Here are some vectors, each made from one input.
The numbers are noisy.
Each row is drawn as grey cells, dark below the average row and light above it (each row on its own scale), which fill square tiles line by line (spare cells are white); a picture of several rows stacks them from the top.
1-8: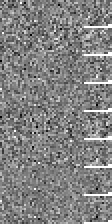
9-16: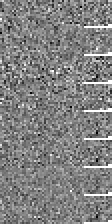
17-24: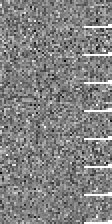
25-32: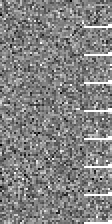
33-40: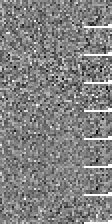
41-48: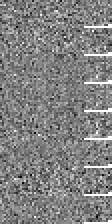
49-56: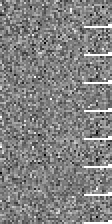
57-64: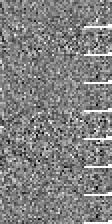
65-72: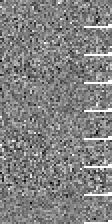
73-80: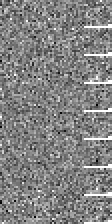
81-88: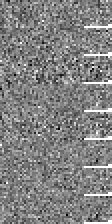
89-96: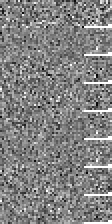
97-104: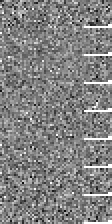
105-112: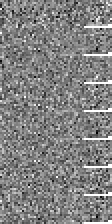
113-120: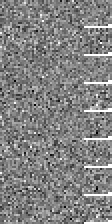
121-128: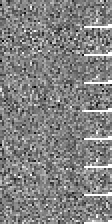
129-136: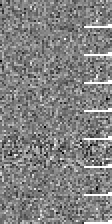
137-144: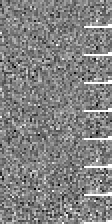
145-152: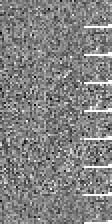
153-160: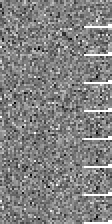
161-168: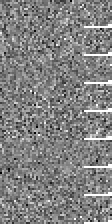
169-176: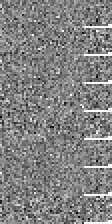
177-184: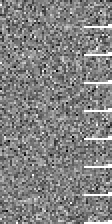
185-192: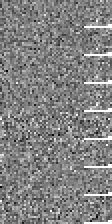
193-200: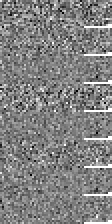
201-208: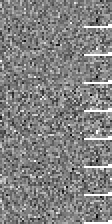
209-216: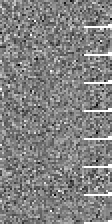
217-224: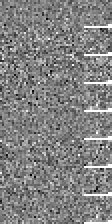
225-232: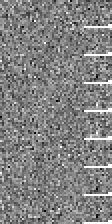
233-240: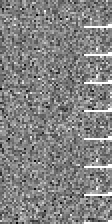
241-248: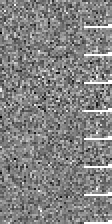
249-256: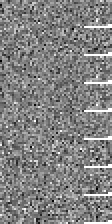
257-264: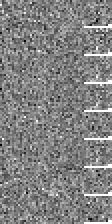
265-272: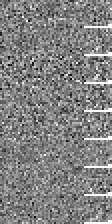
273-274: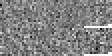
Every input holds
either a fixed value, or one of 5 labels and two labels (each one of 10).
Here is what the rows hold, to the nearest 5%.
A few of them hold a fixed value. The rest hold one of 5 labels and two labels (each one of 10).
